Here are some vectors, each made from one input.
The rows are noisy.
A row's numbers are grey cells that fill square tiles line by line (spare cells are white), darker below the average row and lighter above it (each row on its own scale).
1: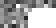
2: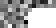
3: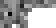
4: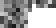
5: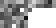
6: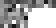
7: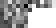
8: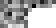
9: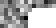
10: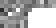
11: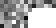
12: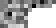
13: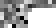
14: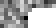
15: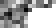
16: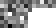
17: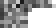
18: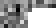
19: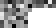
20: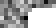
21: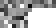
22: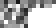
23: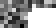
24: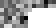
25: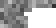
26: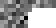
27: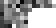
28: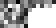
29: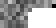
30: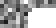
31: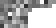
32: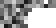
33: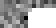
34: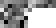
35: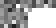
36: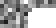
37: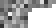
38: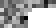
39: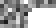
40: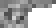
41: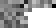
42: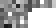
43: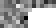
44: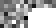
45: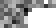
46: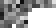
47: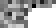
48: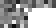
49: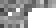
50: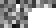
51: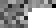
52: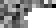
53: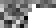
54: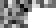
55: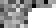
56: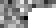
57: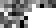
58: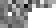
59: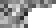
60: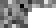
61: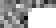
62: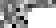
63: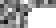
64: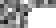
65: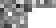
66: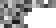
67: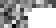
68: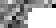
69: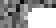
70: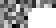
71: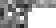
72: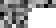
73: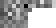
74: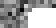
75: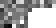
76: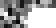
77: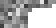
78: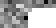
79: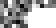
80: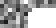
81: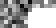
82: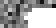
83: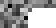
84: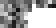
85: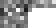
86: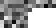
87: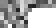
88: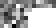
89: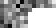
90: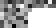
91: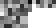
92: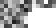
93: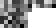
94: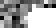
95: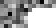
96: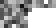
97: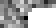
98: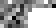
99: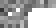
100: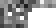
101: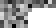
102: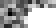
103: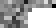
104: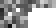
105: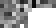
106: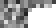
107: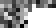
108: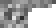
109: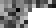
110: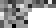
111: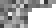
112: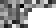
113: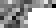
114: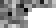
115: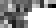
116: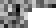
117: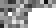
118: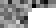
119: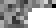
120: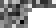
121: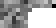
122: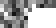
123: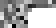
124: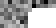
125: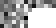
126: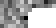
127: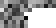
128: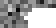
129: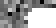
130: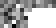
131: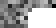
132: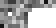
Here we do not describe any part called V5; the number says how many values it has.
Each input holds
a list of up to two items, each one of 6 labels and a value of V5.
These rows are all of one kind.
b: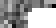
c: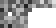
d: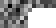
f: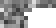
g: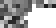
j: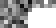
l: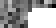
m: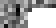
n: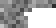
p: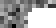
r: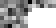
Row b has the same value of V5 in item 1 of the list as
g, l, m and p.
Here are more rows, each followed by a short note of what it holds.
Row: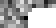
a list of one item
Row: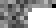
a list of two items
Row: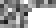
the empty list
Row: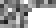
the empty list
